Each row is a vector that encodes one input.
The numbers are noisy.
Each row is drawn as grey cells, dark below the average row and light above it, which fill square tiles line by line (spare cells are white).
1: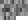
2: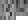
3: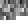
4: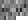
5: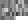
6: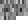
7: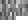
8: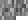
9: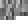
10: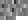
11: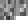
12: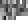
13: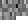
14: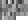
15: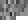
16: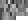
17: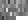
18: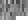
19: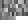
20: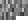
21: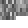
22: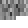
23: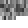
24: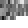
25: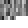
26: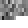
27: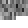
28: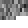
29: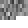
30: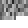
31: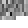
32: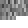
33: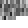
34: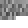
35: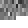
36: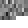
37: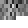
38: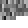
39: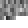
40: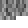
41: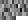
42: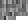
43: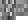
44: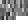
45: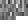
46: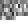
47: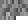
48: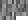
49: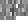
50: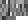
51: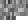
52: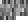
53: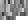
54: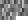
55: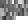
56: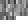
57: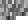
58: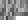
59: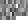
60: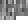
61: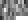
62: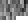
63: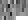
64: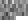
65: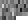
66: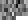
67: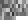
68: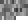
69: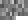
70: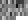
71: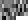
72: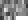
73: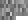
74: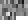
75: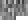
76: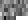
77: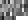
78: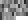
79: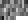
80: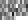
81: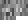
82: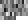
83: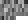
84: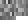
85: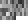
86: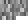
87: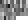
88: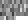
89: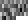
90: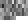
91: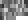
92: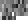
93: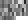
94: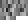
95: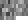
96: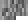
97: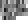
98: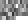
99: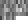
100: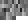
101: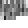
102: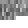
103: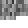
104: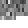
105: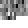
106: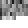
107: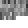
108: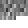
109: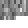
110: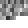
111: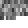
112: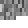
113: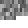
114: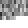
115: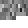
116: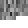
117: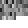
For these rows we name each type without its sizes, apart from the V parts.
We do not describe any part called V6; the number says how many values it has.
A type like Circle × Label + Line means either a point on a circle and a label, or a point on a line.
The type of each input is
Bool × (Tree + V6).
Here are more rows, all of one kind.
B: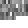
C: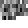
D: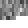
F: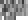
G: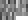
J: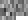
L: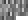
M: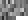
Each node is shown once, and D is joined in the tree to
C and M.
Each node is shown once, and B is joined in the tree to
L.
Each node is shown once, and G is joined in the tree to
C and F.
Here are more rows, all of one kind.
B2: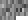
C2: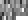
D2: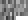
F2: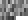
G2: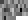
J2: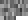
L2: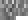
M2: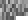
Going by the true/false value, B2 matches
G2 and J2.
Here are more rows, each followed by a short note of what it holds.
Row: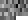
a node of a tree and a true/false value
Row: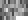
a node of a tree and a true/false value
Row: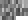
a true/false value and a value of V6
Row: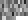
a true/false value and a value of V6
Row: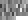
a true/false value and a value of V6
